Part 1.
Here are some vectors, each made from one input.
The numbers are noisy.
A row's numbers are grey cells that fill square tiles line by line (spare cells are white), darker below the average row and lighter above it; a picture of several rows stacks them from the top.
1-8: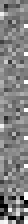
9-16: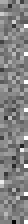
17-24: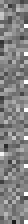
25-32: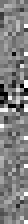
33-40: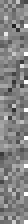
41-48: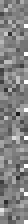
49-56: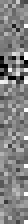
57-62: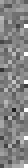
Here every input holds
either a fixed value, or one of 8 labels and a true/false value.
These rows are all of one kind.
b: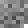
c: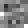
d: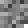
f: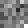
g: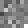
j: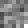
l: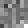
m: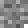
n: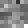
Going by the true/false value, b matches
c, d and m.
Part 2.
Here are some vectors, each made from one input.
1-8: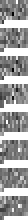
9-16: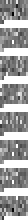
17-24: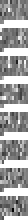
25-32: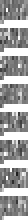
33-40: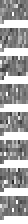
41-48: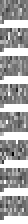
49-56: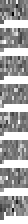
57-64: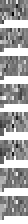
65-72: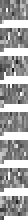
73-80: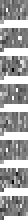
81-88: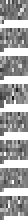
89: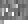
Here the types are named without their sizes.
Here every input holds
a list of points on a line.
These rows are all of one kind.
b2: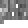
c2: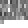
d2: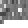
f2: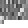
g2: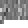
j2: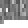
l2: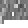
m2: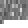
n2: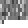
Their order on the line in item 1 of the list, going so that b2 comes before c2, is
n2, f2, j2, b2, l2, m2, d2, g2, c2.
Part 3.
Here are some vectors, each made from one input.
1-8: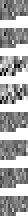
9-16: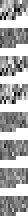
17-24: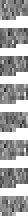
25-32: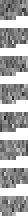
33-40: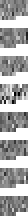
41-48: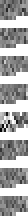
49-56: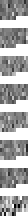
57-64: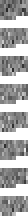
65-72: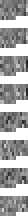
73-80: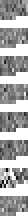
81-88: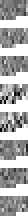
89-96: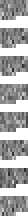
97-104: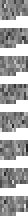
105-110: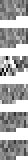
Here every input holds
either a point on a 4-point line, or four true/false values.
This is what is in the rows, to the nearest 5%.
About 10% of them hold a point on a 4-point line. The rest hold four true/false values.
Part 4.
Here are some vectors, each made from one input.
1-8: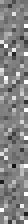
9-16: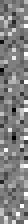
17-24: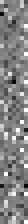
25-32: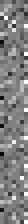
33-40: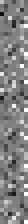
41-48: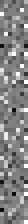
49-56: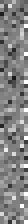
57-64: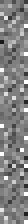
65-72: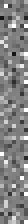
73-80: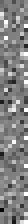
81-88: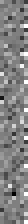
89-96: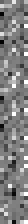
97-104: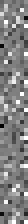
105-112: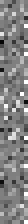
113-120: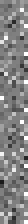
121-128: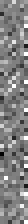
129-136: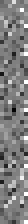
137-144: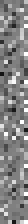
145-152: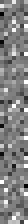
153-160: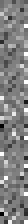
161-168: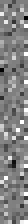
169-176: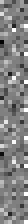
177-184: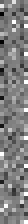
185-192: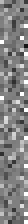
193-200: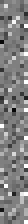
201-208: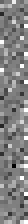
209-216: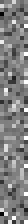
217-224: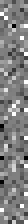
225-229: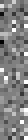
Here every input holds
a point on each of two 10-point lines and a true/false value.
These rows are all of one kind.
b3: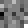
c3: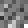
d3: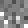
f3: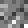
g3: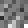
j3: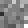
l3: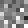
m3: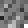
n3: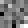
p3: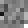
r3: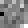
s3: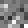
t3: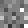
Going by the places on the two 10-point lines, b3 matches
c3, g3 and m3.
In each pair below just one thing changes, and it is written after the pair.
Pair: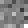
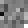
the true/false value
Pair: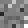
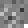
the true/false value
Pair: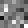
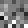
the place on one of the two 10-point lines
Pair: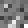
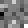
the true/false value
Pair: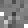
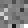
the place on one of the two 10-point lines
